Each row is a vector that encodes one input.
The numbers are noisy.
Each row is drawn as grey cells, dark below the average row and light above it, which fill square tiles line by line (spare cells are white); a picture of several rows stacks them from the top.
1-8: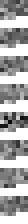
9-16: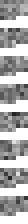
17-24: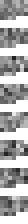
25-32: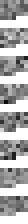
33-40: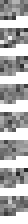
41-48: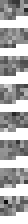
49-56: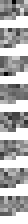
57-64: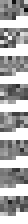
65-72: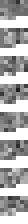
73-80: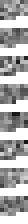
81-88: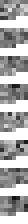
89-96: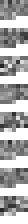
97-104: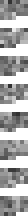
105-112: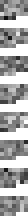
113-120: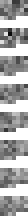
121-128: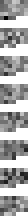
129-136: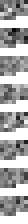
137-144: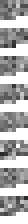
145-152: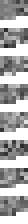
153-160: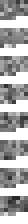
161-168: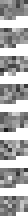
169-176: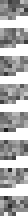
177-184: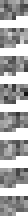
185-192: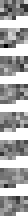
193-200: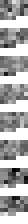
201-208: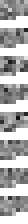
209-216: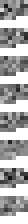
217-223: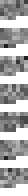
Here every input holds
either a point on a 7-point line, or three true/false values, or a list of up to three points on a 4-point line.
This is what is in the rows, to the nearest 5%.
About 20% of them hold a point on a 7-point line. About 30% of them hold three true/false values. The rest are lists of up to three points on a 4-point line: about 5% of all rows are empty, 15% hold one, 10% two and 20% three.
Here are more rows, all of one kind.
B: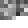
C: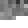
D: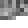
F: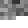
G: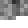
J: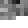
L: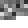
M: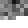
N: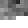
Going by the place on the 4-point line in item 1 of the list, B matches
D, J and N.
